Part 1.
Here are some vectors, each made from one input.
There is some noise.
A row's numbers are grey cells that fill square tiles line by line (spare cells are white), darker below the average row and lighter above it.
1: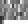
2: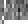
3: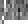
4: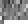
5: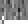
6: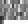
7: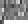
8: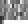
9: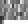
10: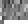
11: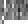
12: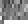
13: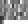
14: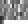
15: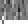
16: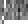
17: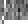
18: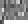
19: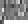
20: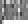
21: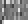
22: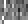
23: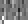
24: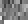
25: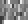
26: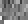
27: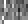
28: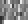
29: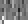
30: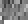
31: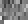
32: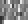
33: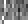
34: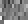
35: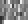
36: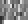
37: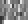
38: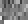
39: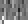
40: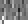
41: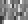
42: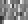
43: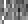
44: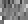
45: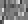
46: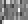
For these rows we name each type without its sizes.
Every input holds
a point on a line.
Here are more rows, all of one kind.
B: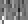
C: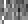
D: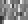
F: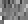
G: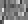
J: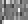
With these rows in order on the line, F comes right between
B and G.
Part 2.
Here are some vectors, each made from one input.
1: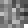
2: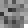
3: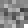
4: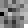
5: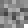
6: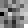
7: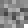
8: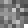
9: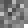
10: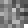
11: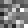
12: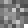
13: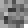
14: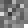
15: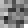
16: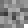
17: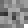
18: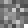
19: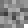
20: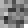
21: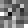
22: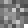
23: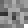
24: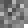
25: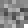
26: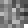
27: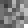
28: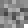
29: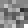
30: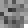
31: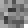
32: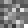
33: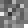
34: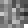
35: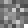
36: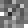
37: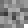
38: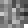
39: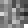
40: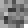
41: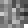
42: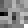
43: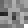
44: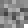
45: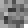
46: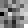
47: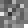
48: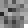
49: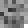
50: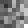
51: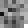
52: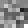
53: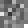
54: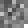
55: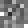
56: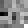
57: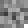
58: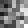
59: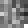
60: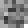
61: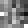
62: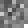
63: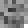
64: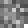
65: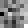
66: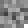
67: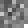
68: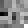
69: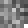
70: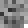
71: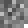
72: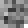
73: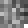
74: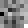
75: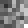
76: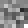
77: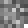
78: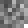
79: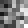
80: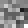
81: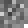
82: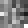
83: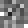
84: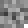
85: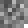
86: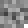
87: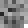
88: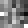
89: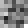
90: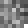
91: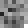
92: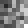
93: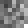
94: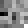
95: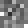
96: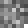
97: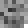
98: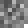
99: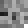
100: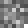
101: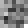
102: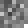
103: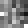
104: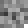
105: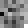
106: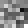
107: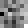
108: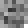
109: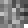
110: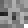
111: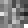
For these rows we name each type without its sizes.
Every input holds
a label.
